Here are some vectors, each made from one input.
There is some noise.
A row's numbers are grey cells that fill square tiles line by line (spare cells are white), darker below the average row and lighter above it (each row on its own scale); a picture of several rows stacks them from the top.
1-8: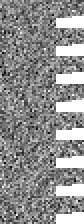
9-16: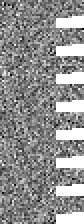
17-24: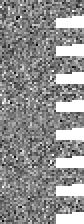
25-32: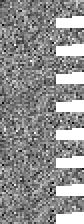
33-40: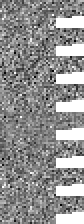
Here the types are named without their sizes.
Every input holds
either a point on a line, or three true/false values.
